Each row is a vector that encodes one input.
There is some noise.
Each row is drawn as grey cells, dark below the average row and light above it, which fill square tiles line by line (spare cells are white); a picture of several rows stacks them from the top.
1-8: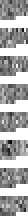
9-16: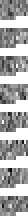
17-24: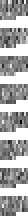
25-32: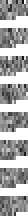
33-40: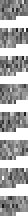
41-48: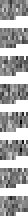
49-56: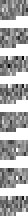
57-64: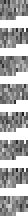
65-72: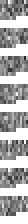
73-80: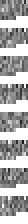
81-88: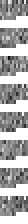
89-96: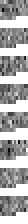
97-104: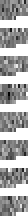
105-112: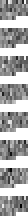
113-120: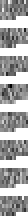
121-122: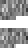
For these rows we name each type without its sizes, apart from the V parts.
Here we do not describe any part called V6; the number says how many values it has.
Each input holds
two labels, together with a list of values of V6.
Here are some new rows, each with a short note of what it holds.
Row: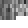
two labels, together with a list of two items
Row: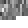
two labels, together with a list of two items
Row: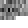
two labels, together with a list of one item
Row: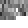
two labels, together with a list of two items
